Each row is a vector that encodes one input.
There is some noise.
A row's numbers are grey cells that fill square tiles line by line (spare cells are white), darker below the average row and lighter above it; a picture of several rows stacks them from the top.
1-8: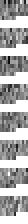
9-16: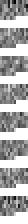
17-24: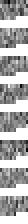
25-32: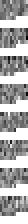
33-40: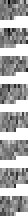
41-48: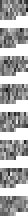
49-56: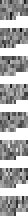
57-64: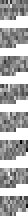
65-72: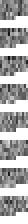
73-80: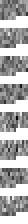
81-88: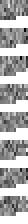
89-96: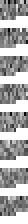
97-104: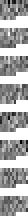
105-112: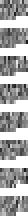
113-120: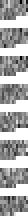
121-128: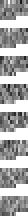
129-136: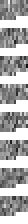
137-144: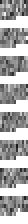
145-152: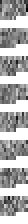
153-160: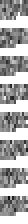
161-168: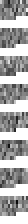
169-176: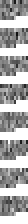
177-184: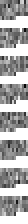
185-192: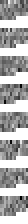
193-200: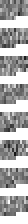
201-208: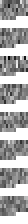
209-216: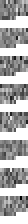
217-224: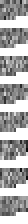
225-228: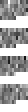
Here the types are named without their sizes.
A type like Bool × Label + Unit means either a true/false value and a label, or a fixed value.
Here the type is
Bool × (Circle + Line) × Tree.
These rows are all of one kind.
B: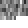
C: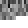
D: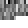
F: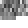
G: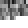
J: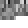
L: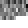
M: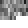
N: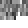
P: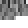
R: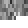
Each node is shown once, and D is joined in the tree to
J.
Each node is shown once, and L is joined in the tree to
C.
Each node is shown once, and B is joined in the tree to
N and R.
